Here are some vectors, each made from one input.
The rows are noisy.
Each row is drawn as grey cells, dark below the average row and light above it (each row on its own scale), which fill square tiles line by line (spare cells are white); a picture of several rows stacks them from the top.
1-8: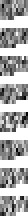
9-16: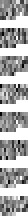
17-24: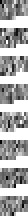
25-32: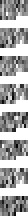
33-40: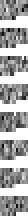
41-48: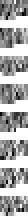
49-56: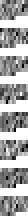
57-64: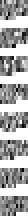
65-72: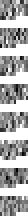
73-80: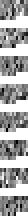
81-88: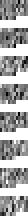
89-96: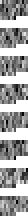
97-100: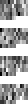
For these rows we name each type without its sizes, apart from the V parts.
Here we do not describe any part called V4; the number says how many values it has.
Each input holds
a value of V4, together with a list of points on a line.
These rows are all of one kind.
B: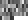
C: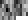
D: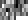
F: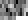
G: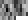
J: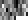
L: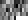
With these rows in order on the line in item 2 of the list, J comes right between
B and F.
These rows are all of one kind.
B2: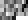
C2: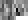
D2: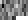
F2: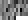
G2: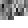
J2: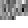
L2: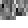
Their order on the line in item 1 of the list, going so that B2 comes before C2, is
D2, L2, B2, F2, C2, J2, G2.
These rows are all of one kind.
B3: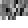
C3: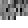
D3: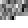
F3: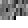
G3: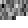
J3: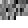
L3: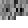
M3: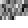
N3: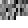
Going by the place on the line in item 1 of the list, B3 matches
D3 and M3.
